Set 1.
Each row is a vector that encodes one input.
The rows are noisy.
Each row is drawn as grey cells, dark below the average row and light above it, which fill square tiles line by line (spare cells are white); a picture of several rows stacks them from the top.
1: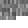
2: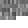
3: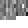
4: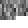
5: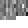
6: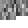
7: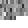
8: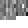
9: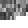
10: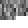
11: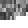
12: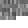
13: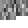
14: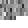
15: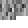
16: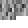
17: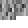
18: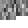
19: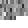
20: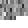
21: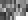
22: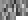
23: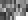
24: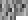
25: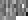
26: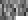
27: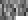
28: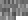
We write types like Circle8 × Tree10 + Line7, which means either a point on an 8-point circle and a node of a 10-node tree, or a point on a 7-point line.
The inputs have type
Tree7.
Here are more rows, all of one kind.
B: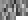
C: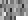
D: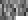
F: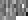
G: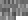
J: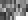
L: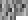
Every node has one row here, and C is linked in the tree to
L.
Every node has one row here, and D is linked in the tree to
G and J.
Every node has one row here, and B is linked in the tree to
F.
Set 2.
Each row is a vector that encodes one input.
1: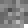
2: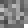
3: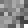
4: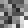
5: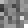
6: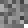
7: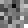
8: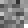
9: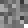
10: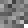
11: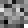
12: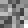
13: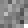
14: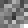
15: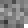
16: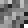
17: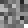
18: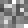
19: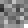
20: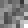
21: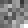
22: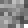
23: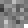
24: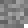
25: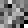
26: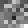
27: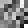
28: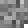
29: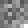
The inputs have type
Line7.
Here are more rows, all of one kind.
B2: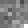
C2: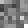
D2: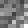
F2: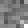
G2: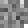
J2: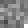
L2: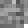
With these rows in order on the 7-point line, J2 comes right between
B2 and F2.
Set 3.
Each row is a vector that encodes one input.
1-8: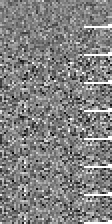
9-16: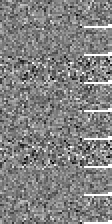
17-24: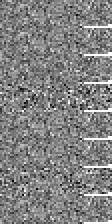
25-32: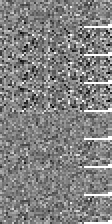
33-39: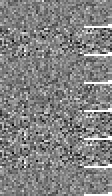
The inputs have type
Line5.
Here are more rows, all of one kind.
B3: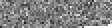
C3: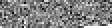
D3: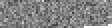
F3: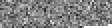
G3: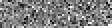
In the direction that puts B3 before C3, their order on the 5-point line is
G3, B3, D3, F3, C3.
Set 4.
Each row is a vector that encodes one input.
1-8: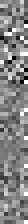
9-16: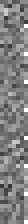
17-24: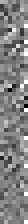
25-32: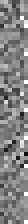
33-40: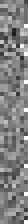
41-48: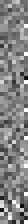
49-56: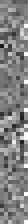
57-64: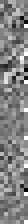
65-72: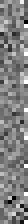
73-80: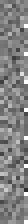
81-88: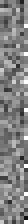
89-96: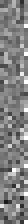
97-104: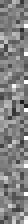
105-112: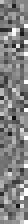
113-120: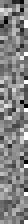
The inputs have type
Circle13.
